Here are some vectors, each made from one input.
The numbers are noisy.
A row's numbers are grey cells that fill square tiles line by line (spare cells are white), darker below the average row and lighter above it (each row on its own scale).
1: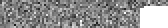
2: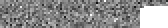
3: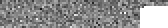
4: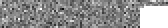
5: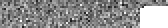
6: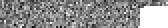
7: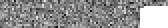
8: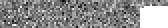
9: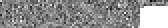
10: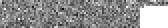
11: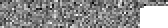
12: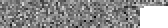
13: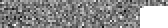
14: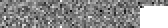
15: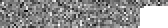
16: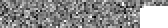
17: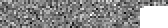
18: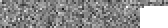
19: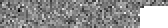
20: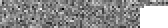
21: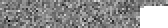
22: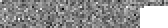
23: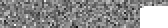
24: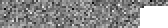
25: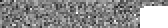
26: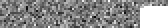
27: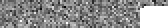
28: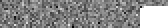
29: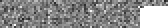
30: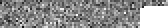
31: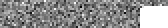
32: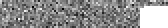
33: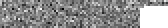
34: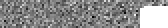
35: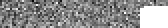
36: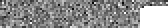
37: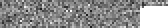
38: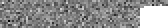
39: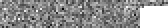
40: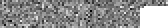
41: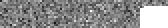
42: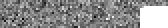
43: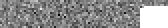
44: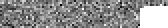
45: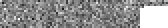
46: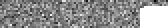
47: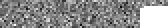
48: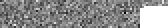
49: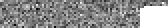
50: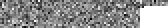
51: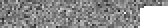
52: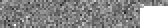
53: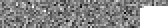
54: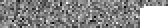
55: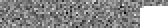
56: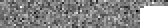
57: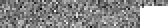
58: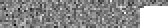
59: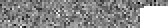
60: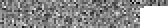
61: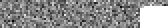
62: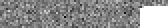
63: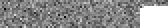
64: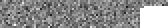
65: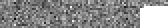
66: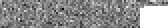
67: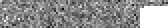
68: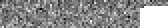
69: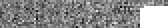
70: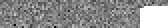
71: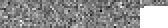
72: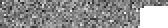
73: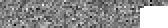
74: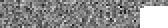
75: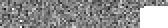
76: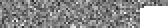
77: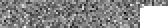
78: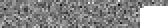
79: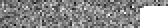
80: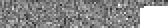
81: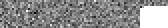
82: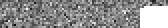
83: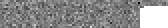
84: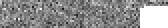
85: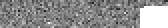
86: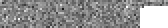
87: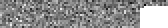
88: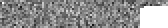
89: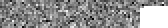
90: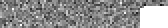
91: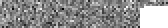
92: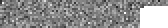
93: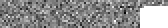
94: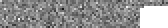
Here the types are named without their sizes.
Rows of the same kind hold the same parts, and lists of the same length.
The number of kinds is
2.
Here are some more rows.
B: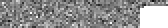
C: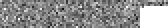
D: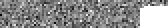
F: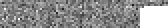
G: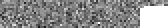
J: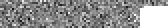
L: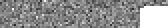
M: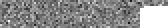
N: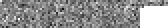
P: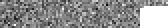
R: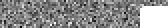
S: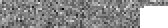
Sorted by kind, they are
B, D, G, J, L, M, P, R
C, F, N, S

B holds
two labels and a true/false value.
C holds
a true/false value.
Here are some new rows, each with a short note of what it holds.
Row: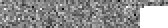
a true/false value
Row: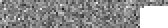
a true/false value
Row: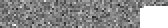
two labels and a true/false value
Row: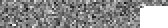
two labels and a true/false value
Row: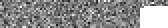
two labels and a true/false value
